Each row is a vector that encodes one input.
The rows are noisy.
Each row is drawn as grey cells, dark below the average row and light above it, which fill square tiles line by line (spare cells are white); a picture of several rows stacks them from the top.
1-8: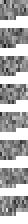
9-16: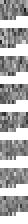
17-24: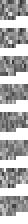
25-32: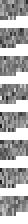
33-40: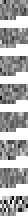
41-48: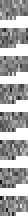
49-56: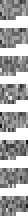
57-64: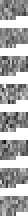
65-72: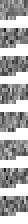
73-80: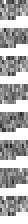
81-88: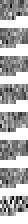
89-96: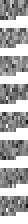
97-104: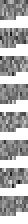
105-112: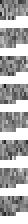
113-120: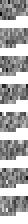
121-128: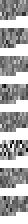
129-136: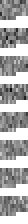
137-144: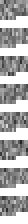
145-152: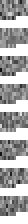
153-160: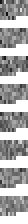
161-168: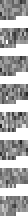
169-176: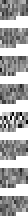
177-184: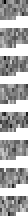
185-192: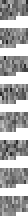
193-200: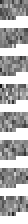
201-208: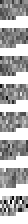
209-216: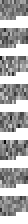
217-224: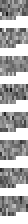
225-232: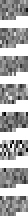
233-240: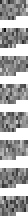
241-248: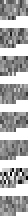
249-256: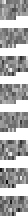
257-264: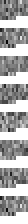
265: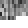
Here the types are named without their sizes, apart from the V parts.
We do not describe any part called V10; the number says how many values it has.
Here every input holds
a list of items, each a true/false value and a value of V10.
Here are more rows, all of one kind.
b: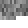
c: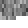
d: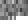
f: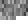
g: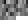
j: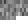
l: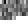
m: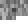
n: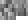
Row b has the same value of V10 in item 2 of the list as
g and j.
